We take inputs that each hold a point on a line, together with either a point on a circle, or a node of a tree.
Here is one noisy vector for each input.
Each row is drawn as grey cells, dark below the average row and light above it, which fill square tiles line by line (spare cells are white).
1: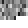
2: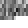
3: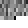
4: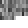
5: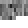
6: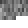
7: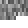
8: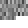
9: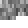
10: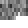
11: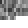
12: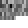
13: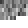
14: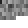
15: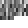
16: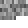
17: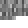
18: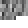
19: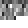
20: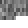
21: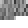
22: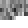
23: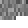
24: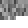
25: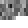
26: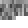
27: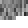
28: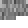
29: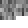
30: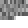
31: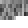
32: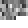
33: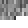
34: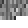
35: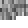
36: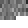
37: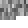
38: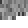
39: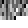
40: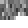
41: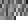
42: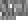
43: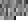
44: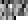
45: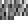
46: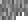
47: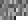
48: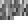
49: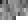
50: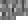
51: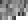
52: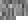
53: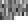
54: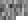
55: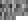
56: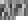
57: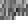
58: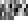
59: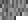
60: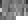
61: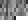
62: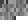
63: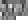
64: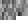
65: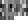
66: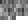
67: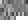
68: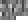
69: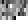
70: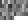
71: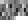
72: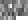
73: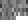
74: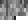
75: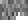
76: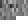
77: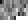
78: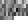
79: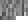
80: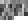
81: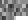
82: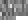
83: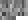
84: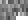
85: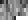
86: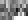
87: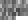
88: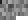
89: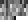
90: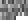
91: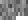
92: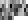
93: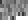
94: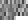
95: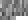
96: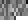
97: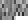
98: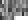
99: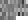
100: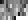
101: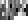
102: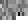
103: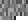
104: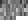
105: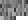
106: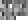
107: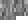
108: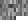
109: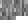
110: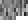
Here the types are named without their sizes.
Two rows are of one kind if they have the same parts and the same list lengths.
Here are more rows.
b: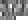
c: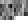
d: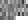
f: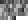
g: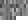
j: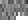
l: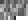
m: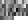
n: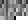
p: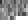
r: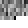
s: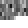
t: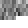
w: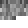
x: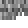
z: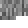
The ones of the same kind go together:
b, f, j, l, m, s, t, x, z
c, d, g, n, p, r, w

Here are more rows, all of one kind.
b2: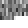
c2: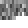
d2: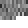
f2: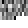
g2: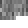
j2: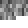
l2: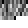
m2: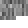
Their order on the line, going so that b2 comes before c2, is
m2, b2, j2, g2, l2, d2, c2, f2.
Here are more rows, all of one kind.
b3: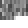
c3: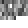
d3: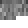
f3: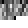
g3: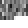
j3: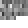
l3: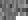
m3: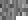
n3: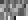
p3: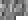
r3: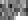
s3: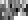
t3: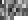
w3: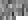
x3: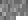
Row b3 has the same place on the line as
d3, f3, g3 and x3.
